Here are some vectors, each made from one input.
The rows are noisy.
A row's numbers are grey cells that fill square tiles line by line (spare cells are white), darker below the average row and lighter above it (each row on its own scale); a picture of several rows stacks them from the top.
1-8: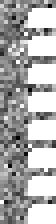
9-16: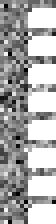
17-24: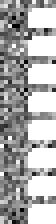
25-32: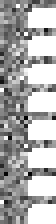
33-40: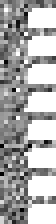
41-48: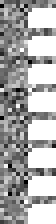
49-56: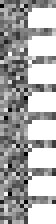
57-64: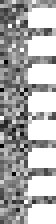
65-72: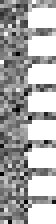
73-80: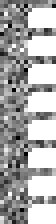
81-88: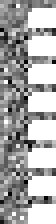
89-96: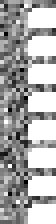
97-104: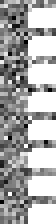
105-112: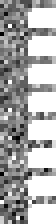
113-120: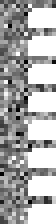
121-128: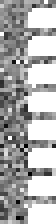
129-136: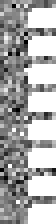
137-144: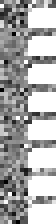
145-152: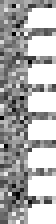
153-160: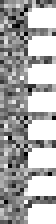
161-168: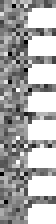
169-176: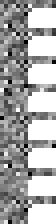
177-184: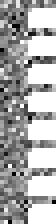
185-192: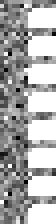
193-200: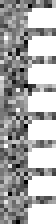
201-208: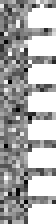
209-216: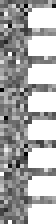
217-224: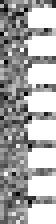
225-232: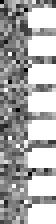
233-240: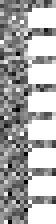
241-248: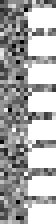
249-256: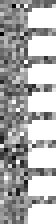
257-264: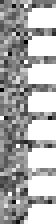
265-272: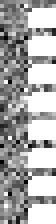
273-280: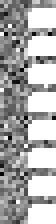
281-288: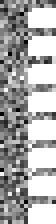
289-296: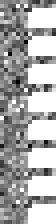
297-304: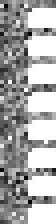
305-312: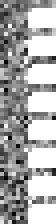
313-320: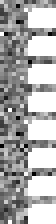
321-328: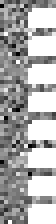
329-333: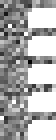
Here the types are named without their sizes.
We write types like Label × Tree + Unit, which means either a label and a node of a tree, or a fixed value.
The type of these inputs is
List(Line).
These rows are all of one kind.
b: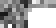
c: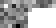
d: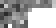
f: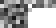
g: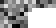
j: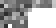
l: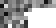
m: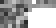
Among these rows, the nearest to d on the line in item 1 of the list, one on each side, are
j and l.
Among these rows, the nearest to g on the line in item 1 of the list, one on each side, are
c and f.
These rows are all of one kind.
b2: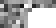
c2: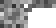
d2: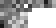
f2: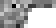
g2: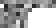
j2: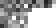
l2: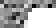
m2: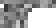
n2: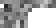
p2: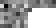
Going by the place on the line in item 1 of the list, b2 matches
g2, m2 and p2.
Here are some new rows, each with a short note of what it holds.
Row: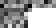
a list of two items
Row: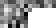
a list of one item
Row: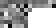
a list of one item
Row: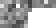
a list of three items
